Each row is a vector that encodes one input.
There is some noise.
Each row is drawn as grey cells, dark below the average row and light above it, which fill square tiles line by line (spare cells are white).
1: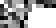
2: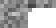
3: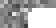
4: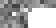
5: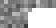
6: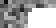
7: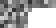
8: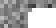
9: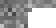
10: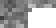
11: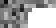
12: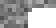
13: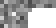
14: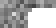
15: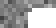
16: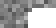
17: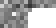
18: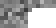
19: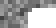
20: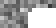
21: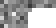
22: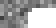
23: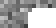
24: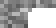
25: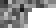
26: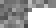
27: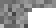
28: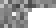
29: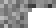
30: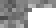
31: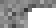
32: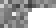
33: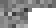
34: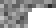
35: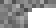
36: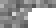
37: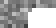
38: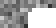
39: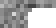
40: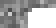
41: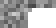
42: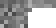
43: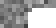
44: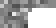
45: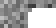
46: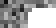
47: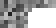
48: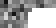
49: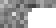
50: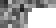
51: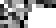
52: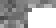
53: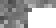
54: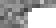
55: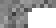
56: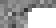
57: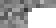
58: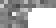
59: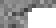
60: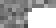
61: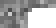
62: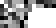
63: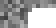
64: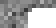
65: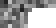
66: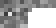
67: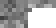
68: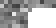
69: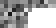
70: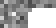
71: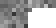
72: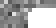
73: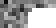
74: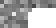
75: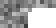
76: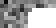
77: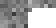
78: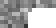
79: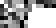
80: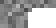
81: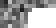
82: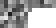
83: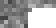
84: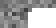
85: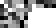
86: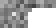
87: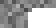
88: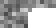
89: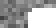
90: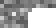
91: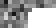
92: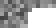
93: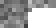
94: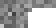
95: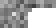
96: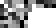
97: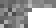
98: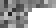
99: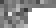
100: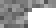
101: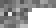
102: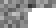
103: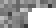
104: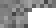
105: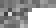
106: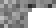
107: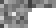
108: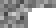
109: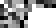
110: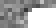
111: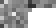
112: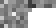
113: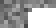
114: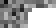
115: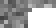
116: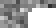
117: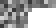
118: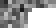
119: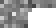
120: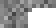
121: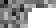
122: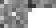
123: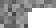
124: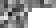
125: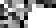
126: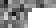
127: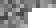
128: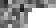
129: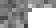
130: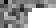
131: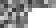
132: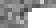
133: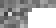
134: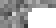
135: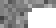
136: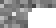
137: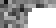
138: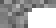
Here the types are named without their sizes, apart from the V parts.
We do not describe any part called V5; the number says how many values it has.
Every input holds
a list of items, each a true/false value and a value of V5.
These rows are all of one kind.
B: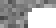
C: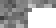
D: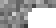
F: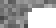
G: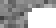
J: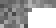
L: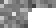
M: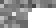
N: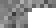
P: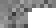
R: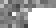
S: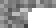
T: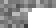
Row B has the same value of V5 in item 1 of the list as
C, F, G and R.
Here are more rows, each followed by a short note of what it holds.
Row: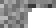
a list of two items
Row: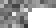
a list of three items
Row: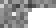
a list of two items
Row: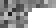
a list of one item
